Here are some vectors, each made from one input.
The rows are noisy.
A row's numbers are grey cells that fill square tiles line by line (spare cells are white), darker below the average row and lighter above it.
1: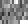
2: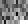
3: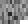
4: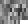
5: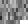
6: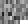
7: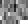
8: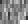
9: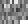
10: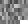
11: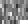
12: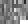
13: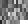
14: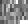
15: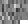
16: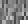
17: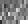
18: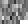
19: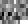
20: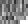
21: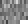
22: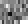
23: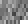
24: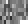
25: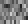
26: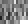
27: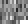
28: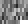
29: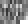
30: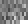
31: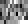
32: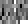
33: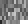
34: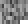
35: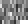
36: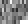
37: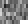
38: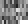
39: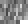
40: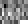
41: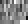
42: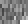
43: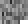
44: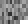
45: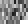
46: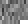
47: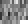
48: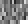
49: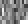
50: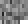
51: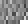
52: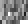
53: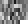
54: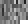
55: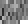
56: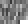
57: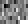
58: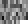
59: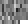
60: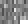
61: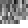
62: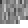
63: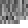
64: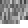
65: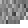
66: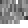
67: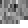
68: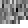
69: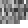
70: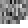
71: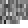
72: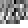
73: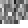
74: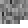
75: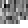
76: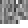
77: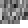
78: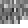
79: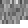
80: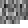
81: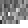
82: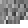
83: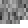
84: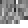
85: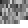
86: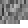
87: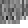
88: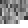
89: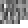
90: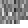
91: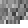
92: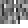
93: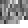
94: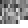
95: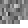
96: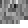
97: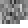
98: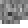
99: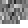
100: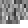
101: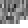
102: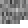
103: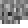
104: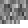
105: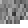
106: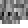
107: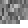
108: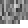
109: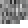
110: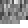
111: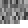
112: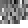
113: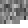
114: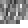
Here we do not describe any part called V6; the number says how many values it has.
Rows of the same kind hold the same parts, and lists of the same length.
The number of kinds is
2.
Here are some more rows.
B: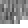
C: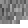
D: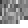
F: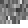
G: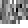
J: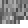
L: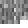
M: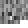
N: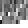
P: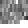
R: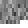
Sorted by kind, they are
B, C, G, J, L, M, R
D, F, N, P

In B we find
one of 5 labels and a node of a 7-node tree.
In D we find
one of 5 labels and a value of V6.
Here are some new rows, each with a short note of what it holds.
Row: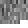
one of 5 labels and a node of a 7-node tree
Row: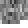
one of 5 labels and a node of a 7-node tree
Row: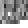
one of 5 labels and a value of V6
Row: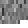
one of 5 labels and a node of a 7-node tree
